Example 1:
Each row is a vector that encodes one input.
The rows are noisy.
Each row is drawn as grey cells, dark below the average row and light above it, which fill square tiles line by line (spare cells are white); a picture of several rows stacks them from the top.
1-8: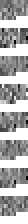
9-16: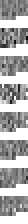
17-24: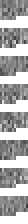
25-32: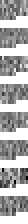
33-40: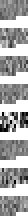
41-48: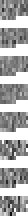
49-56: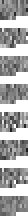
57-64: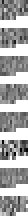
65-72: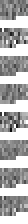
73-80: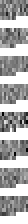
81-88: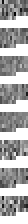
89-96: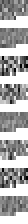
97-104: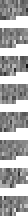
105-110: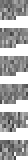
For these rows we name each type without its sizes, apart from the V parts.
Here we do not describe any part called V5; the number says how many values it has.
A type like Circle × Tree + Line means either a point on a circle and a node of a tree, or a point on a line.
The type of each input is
Bool × V5 + Tree + Unit.
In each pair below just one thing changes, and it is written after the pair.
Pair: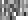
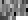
the value of V5
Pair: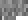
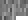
the true/false value
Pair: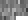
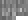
the value of V5
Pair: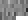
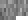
the value of V5
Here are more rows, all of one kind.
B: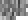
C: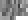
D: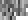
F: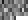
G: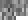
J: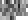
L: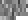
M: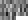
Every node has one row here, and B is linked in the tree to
C, D and L.
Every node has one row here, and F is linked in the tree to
G.
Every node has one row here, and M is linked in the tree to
L.
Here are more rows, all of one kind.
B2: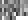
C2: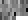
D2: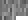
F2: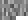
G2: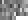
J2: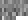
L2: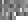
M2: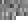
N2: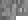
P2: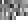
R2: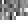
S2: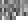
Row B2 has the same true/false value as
C2, F2, J2 and S2.
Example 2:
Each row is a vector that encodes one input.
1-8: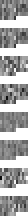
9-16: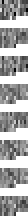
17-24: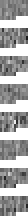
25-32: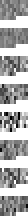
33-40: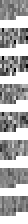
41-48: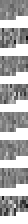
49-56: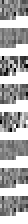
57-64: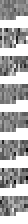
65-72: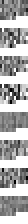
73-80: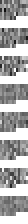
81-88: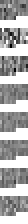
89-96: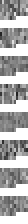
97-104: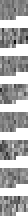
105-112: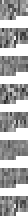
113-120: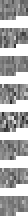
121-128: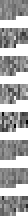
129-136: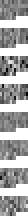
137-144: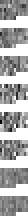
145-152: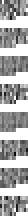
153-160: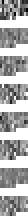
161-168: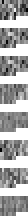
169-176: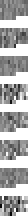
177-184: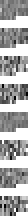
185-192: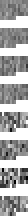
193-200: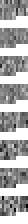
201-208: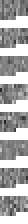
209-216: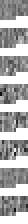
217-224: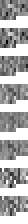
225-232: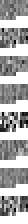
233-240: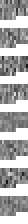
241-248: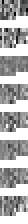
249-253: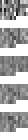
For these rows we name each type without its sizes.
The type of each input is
Circle + Label × (Tree + Unit).
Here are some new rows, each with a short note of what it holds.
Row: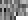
a point on a circle
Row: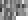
a point on a circle
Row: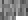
a label
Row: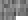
a label
